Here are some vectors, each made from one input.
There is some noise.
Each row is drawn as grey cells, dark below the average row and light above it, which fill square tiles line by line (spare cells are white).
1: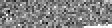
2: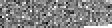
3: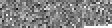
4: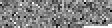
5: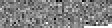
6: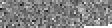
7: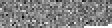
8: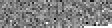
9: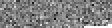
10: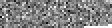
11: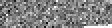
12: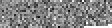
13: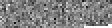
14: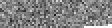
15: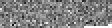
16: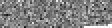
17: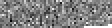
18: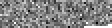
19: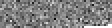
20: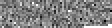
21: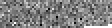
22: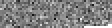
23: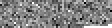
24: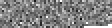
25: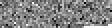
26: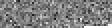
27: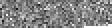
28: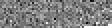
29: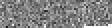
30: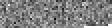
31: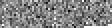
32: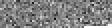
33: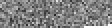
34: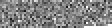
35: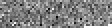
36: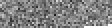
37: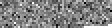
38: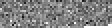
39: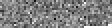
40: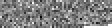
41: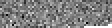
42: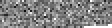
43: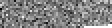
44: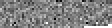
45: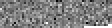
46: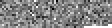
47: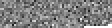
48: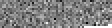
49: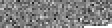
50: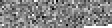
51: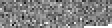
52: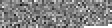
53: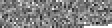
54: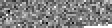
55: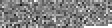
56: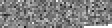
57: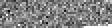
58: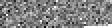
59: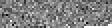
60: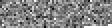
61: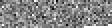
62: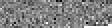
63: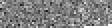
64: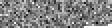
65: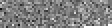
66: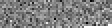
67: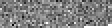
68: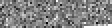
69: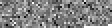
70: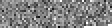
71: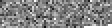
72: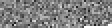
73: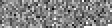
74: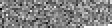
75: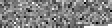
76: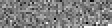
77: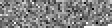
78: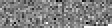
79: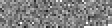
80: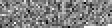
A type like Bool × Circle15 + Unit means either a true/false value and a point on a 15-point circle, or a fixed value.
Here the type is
Line6 × Tree9.
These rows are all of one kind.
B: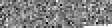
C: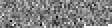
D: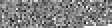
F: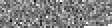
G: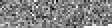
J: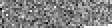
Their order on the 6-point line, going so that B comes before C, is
B, G, C, J, D, F.
